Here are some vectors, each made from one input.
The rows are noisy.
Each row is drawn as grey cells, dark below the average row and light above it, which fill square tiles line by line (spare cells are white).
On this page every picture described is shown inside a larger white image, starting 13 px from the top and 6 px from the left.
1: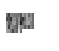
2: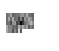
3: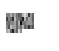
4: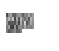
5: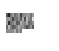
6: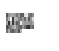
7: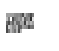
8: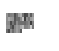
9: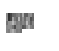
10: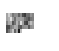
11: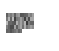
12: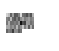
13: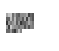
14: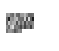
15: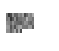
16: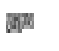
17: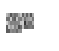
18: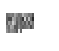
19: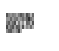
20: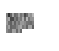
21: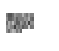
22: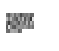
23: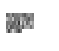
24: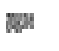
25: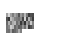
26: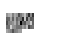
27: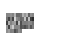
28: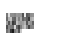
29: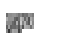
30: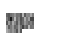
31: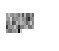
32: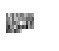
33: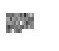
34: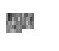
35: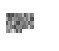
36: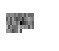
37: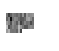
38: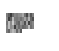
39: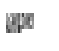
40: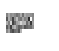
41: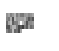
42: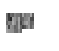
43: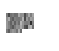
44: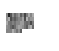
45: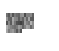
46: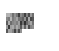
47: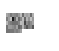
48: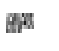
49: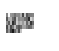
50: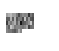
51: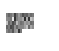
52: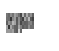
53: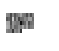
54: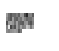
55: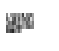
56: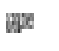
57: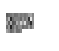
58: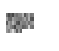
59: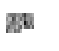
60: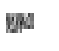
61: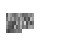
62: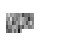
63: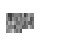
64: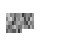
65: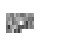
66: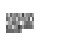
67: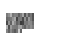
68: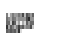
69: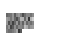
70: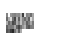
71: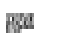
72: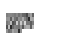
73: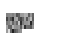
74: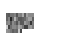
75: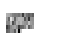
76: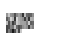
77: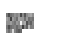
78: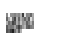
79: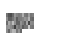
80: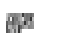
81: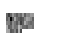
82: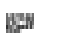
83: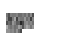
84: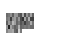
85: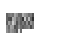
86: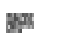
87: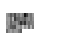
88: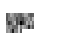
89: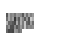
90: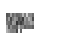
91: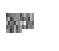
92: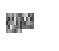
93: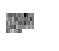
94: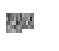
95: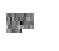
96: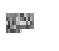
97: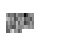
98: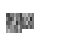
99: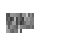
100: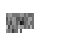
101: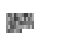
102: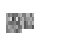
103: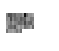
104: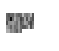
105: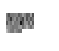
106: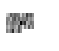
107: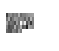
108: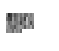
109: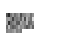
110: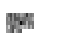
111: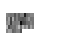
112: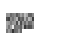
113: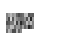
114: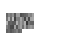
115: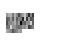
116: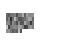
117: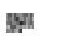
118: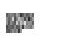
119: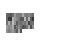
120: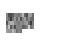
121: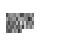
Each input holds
a point on a 6-point line, a node of a 12-node tree and three true/false values.
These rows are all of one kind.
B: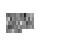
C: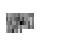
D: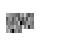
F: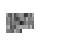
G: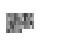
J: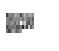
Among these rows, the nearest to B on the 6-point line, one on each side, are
G and J.
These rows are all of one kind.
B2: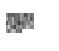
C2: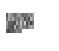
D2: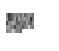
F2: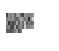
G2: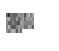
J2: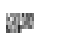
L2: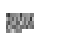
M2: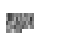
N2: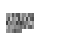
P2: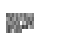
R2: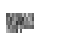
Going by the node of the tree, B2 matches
G2, N2 and R2.
